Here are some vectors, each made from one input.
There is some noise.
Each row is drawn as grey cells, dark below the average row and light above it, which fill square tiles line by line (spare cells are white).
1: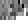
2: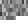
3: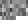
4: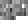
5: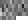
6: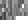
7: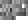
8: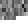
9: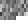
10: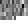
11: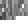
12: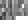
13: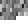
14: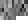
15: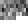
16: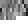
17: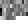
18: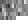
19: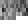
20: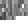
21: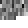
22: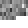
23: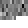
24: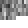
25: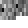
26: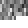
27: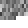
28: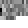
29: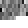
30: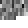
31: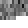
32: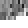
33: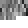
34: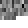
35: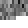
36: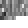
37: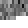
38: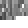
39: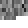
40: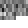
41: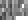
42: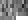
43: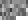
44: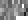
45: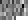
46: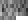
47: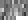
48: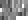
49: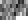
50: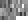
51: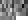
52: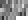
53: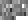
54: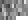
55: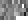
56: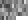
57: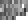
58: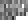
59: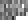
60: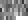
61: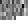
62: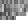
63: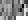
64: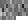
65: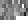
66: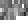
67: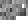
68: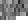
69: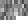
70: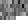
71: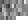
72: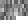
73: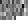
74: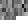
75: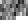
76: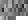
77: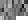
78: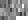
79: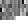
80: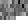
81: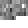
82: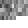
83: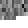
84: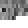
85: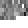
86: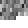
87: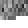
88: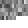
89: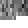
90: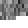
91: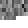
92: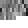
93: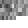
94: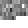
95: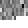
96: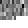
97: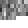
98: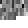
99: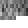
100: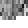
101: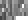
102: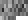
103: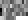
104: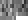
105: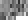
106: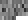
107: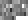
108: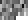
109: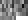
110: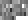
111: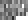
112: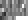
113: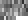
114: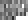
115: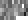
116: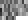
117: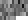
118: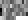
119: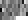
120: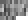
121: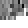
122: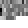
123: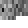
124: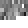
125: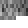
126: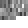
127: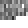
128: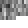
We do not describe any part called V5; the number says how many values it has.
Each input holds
a value of V5, together with either a point on a 9-point line, or a point on an 11-point line.
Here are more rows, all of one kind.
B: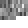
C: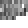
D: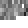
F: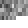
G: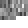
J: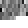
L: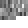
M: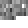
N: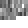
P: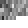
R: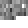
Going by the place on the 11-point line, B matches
G and L.
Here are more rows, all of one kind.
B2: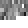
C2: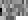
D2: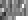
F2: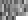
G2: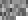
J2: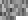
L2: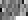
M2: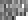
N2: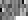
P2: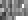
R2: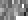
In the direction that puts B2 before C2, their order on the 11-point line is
M2, R2, P2, D2, B2, G2, J2, F2, C2, N2, L2.
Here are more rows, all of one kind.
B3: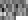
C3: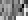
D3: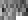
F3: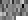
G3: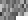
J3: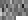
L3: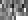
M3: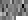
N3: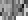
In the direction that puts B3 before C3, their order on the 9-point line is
B3, D3, J3, M3, F3, L3, C3, N3, G3.
